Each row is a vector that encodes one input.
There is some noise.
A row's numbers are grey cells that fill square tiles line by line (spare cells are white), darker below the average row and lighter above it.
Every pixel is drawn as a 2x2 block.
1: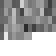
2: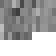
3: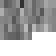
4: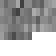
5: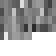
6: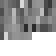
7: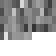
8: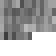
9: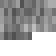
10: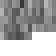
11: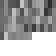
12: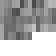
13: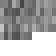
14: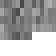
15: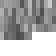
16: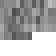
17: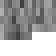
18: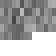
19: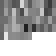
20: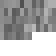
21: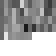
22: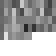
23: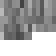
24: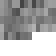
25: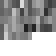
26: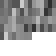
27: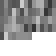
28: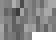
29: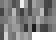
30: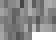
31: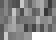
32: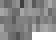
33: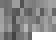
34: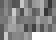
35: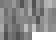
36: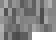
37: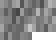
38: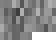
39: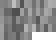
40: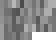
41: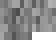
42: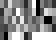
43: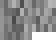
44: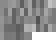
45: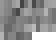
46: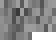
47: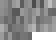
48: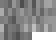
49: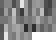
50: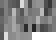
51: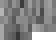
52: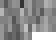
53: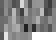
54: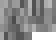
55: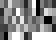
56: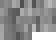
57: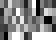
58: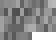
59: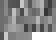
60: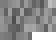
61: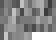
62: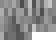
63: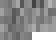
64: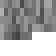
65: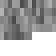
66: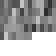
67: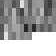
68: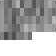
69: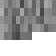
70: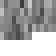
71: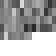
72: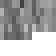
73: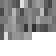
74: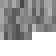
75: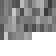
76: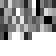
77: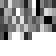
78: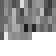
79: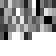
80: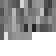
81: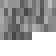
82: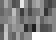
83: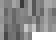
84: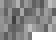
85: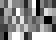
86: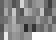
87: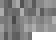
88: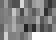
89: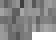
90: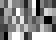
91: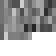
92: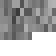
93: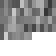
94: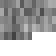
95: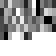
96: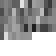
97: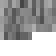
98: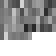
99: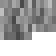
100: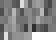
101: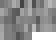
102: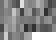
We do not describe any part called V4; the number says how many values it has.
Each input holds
a list of up to two items, each a point on a 5-point line and a value of V4.
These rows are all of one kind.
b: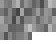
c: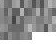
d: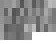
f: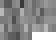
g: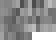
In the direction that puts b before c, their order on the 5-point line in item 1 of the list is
b, c, f, g, d.
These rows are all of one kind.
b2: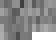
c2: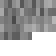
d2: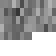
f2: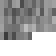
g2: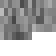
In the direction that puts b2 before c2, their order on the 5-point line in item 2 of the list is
f2, d2, b2, c2, g2.
